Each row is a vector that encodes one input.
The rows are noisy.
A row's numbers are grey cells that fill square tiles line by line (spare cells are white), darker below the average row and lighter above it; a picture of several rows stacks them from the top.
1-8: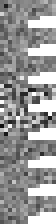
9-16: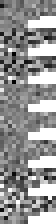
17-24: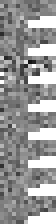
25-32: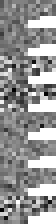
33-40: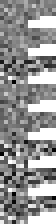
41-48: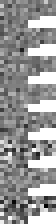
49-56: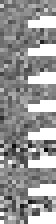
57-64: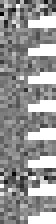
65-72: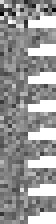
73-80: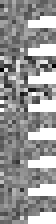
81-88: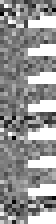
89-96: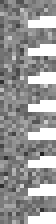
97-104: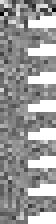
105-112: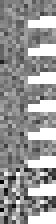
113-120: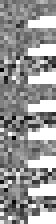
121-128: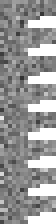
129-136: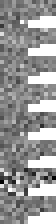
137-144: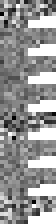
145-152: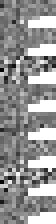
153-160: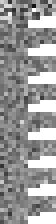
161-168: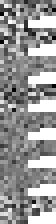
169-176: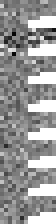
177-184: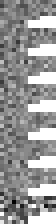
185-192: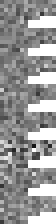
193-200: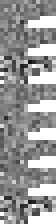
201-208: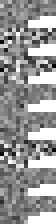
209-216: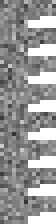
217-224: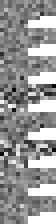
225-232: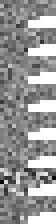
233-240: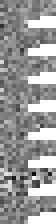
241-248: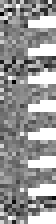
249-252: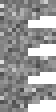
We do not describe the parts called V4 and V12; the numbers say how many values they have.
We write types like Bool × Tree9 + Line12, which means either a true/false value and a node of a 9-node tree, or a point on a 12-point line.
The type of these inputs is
Line6 × (Line7 + V4) × V12 + Line9.
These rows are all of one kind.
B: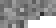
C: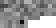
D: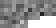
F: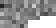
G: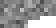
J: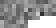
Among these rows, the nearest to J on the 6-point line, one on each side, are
D and F.
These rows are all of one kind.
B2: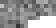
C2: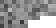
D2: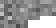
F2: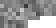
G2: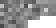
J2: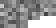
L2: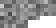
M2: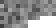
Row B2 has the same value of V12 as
G2 and L2.
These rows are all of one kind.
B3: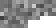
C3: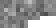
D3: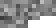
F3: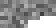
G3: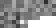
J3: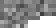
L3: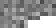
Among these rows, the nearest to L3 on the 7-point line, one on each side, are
C3 and J3.
